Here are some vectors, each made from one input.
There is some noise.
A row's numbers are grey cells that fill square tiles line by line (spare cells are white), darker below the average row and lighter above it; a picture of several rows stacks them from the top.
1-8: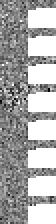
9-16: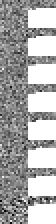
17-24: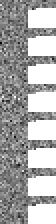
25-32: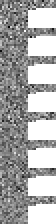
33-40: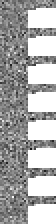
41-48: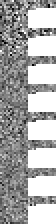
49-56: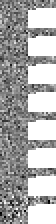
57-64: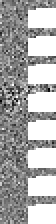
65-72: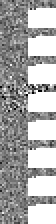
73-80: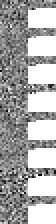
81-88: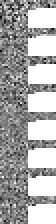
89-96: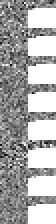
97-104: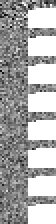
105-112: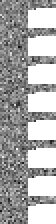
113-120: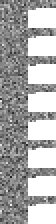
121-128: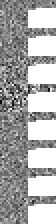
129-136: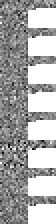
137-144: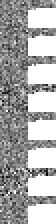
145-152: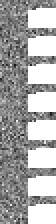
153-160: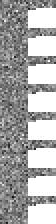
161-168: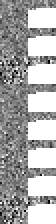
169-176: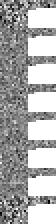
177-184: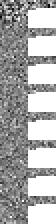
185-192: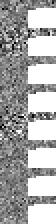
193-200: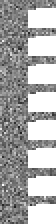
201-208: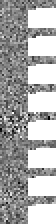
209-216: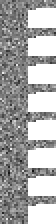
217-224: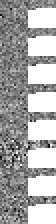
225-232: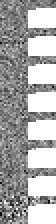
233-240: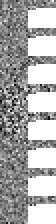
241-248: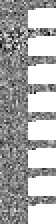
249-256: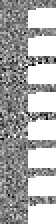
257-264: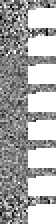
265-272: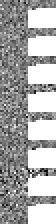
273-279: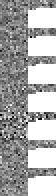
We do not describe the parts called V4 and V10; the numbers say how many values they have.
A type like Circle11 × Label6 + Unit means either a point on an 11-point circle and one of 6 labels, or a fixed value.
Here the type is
Bool × Circle13 × Line8 × V10 + V4.
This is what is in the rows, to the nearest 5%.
About 90% of them hold a point on a 13-point circle, a point on an 8-point line, a true/false value and a value of V10. The rest hold a value of V4.
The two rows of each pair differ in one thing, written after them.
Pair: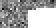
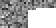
the place on the 8-point line
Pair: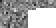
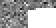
the place on the 13-point circle
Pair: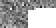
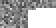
the value of V10
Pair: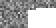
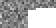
the true/false value
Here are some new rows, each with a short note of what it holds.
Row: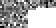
a value of V4
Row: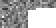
a point on a 13-point circle, a point on an 8-point line, a true/false value and a value of V10
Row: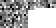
a value of V4
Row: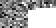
a value of V4
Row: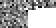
a value of V4
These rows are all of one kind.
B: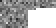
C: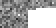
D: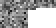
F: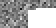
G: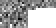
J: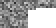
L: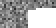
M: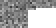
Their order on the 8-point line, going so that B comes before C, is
D, L, F, G, J, B, C, M.
